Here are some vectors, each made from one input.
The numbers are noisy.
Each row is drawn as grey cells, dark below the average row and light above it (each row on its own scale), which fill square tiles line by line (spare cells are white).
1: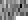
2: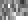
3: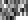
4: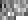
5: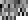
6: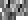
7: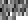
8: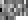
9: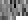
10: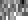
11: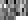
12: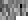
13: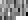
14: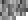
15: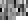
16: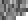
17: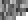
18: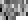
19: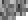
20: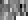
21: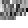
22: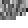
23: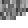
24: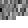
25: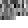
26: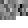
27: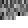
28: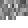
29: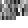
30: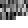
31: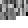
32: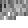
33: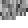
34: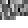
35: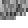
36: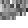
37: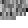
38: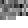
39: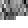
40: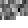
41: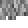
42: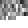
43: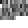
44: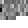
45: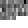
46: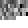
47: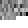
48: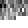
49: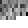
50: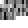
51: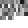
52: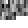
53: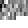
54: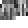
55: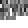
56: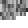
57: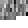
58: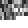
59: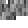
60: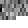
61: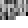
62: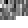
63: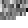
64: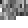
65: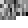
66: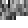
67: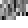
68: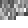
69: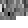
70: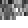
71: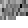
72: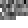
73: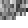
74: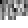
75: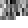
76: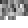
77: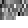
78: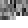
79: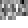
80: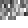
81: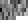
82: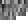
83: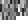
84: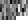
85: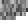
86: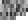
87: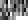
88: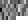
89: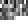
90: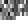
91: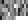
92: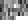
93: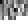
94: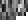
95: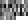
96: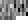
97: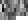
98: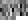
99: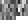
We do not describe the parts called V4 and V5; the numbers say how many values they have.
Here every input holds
either a point on a 6-point circle, three true/false values and a value of V5, or a value of V4.
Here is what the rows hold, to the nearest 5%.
About 85% of them hold a point on a 6-point circle, three true/false values and a value of V5. The rest hold a value of V4.
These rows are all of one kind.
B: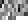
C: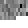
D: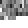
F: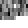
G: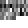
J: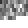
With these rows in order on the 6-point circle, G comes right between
B and D.
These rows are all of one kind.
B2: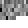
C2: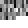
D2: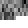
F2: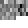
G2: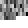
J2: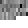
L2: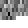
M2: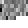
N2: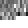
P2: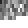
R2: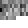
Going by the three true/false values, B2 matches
P2 and R2.
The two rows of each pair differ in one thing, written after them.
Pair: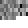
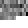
the place on the 6-point circle
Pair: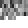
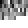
one of the three true/false values
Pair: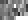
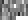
the place on the 6-point circle
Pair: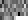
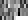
the place on the 6-point circle
